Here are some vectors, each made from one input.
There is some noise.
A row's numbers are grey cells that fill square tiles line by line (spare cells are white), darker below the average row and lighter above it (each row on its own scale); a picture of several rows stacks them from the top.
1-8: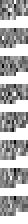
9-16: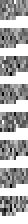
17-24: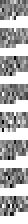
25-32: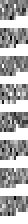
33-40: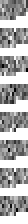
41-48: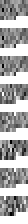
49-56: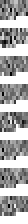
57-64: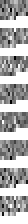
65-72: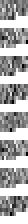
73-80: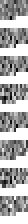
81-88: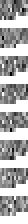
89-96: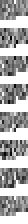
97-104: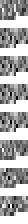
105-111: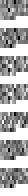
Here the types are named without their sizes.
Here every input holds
either a fixed value, or a label and a node of a tree, or three true/false values.
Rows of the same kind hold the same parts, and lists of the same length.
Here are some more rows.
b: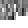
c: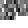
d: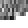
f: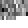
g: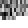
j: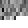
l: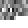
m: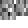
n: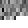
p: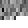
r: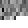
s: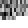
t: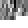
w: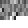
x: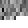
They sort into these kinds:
b, c, d, l, t
f, j, m, n, p, r, w, x
g, s

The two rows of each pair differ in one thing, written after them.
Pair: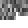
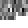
the node of the tree
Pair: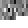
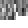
the label
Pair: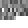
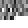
the node of the tree
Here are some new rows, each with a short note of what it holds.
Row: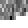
a label and a node of a tree
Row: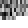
a fixed value
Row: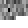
a label and a node of a tree
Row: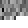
three true/false values
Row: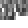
a label and a node of a tree
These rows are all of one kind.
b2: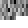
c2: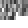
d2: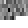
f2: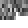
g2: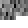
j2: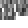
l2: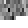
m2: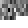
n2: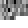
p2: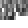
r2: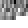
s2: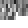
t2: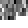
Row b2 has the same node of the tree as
c2, n2 and r2.
